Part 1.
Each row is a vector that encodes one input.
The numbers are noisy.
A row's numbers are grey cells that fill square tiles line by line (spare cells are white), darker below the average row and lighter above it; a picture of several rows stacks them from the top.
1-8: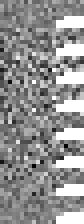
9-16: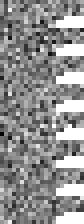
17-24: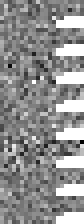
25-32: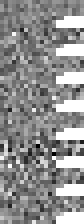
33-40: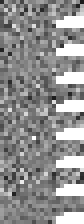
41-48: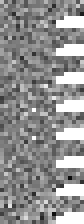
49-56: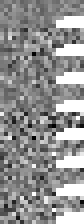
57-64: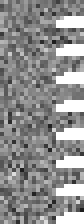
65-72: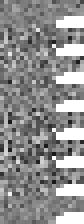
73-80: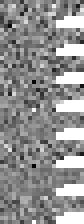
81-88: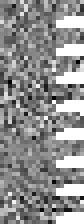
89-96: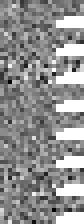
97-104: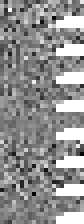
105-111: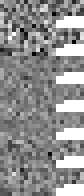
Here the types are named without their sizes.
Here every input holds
either a fixed value, or a node of a tree, or four true/false values.
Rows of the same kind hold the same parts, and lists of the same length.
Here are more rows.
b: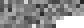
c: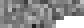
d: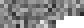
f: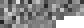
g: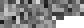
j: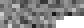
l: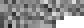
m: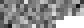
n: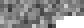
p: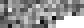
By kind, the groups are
b, c, j, m, n, p
d, l
f, g

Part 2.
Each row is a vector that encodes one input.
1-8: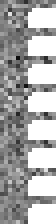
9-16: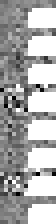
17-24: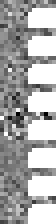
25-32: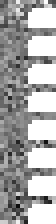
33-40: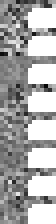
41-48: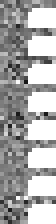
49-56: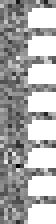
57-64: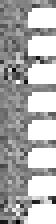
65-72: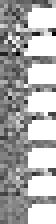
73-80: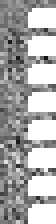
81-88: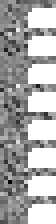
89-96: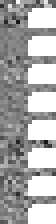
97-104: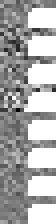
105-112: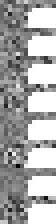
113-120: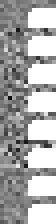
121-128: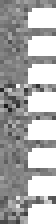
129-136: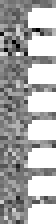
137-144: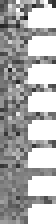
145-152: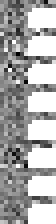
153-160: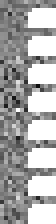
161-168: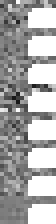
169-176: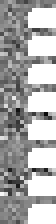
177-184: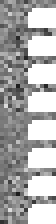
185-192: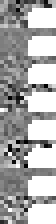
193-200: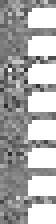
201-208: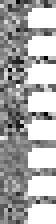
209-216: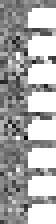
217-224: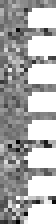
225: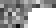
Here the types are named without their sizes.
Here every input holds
a list of points on a circle.
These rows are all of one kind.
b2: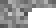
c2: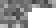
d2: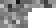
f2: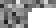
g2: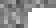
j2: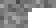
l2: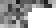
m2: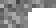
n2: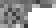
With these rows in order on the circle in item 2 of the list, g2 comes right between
b2 and j2.
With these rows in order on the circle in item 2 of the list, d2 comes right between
l2 and n2.
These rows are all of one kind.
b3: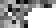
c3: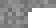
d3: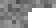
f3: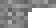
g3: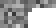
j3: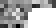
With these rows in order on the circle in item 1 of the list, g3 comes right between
c3 and f3.
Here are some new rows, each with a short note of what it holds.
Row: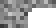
a list of one item
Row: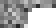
the empty list
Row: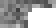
a list of one item
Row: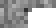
the empty list
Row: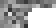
a list of two items
